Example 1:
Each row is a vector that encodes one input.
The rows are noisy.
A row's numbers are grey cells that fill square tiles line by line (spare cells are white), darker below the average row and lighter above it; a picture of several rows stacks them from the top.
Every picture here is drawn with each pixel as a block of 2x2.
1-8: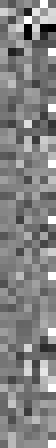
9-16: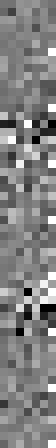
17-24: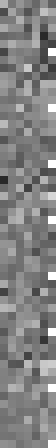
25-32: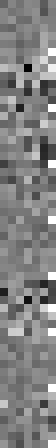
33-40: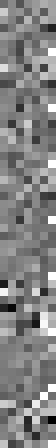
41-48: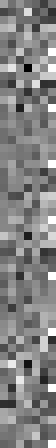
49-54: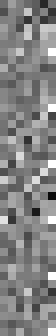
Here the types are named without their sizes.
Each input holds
either a fixed value, or a label and a node of a tree.
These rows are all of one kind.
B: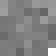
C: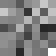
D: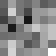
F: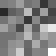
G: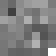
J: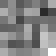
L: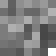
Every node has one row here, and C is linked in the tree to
G and J.
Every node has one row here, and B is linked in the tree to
L.
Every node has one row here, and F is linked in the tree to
D and J.
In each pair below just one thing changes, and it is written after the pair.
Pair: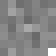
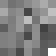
the label
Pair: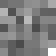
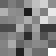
the label
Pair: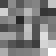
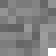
the node of the tree
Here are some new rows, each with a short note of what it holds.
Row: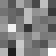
a fixed value
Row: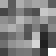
a label and a node of a tree
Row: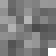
a label and a node of a tree
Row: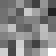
a fixed value
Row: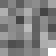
a label and a node of a tree
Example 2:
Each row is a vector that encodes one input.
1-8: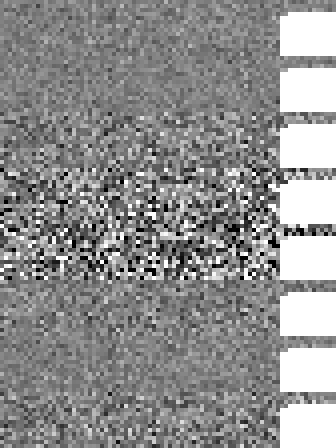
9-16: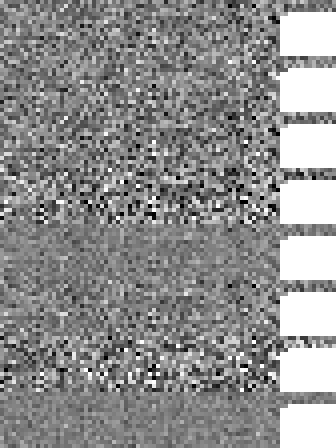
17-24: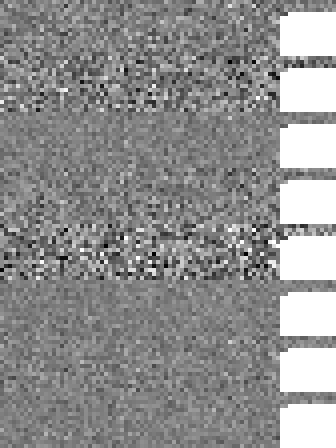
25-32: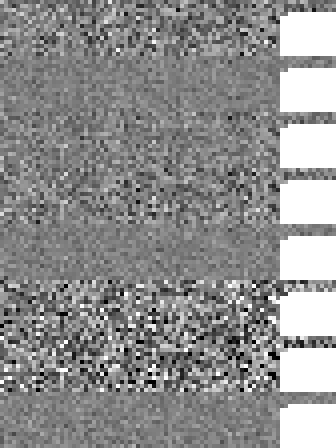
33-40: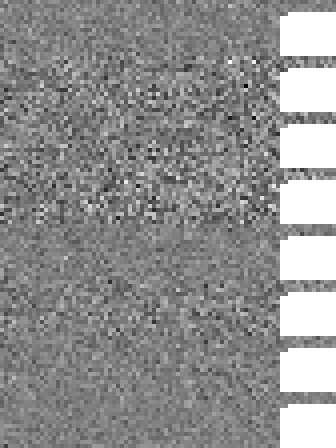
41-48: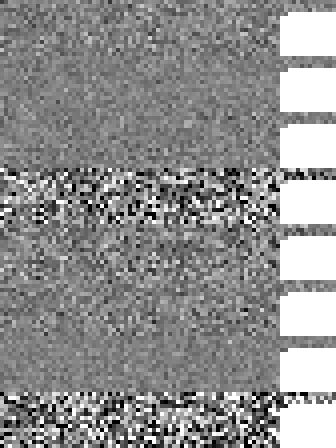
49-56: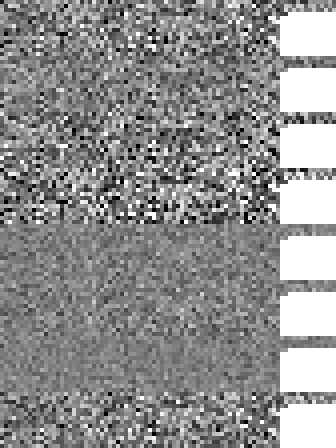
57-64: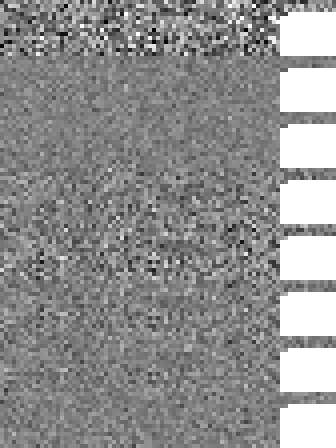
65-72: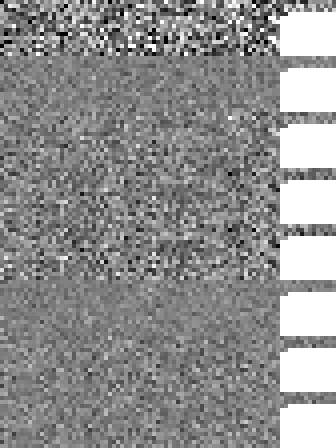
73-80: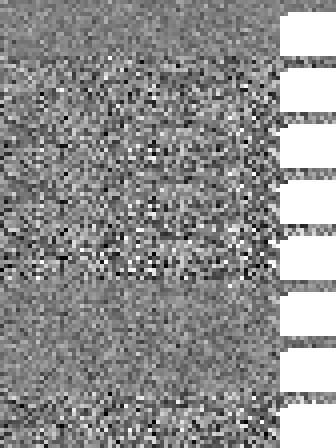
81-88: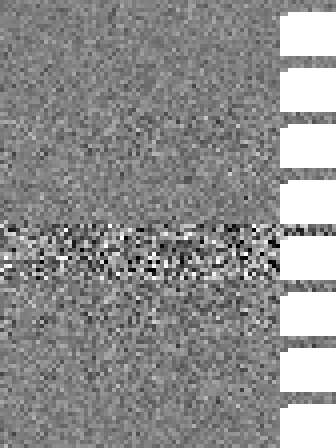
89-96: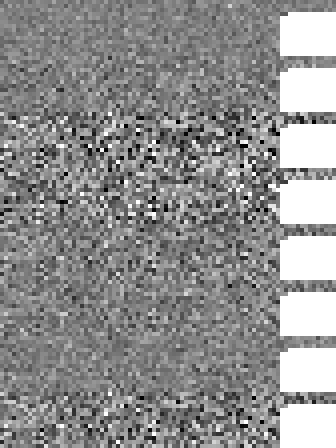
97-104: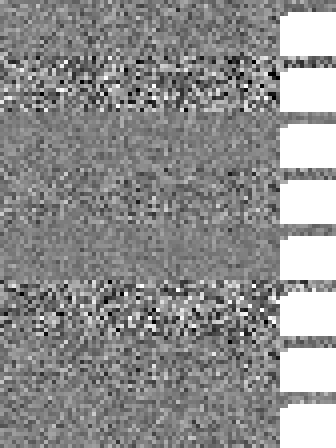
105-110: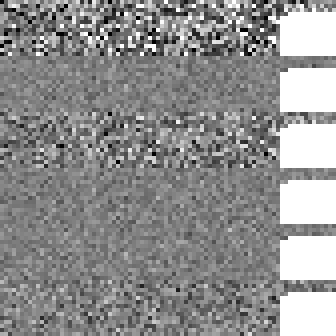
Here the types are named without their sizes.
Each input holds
a point on a line, together with either a fixed value, or a node of a tree.
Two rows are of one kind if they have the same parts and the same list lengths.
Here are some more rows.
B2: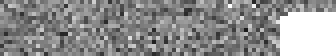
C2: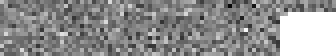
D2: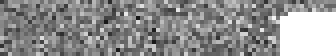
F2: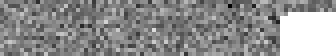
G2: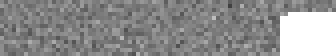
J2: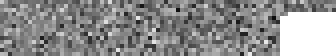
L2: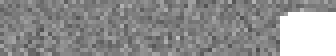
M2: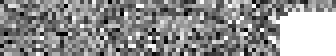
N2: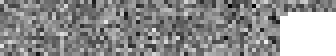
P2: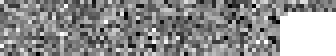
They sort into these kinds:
B2, J2, M2
C2, D2, F2, G2, L2, N2, P2

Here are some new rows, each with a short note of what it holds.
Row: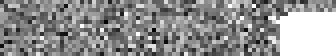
a point on a line
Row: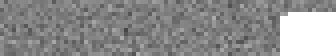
a point on a line and a node of a tree
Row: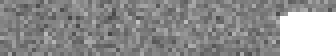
a point on a line and a node of a tree
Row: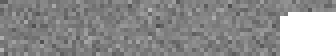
a point on a line and a node of a tree
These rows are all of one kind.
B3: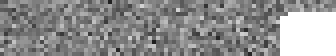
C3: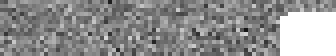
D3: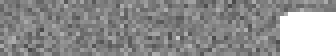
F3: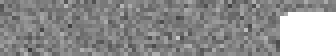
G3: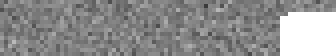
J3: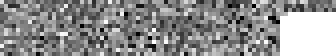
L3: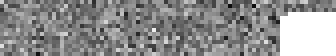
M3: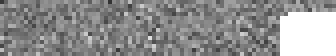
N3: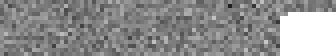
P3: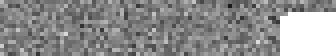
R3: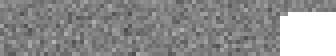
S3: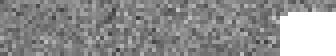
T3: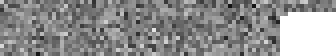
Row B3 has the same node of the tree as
C3, D3, F3 and G3.
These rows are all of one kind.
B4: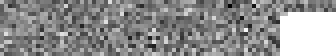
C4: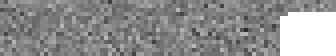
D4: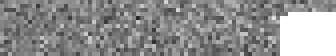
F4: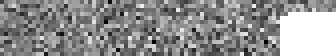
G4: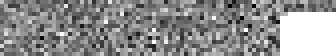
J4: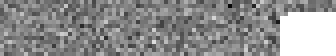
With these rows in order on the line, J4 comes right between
C4 and D4.
